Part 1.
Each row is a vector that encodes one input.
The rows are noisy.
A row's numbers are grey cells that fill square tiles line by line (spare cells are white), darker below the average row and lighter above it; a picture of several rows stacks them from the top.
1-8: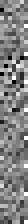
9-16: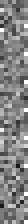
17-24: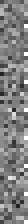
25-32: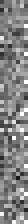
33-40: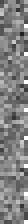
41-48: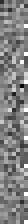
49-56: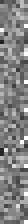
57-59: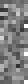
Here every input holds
one of 7 labels and four true/false values.
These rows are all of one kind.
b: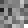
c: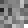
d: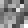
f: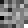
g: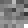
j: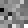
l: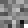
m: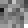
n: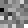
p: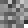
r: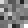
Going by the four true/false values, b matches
c, d, g and j.
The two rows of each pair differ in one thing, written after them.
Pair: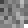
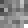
one of the four true/false values
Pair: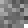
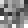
one of the four true/false values
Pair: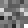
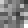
the label
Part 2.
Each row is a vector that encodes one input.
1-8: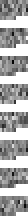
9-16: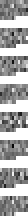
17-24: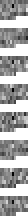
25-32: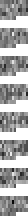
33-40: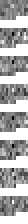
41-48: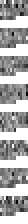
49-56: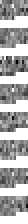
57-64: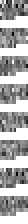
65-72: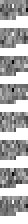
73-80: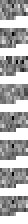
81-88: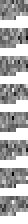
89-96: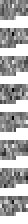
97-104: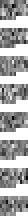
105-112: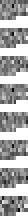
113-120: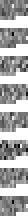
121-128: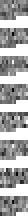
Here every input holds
a list of up to two points on a 9-point line.
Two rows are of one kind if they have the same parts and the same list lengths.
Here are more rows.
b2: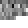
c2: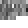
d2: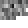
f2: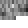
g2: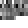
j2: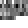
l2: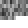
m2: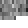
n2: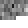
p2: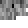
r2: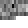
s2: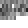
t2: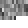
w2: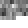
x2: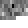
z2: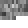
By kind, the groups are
b2, d2, n2, p2, r2, x2
c2, f2, l2, m2, s2, t2, w2, z2
g2, j2

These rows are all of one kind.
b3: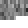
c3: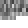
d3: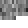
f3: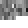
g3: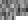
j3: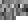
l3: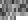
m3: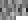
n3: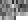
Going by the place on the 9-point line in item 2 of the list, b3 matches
l3 and m3.
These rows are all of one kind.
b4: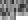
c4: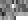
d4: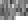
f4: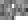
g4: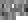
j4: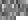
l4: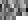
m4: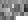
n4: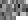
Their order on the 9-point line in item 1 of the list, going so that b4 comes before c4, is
d4, f4, m4, g4, l4, j4, n4, b4, c4.
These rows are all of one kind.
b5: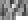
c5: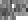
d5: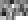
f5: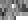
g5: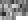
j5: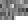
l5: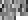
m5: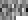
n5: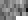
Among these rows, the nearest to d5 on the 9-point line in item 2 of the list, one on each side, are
f5 and g5.
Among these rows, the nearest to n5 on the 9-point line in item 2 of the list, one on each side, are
j5 and l5.
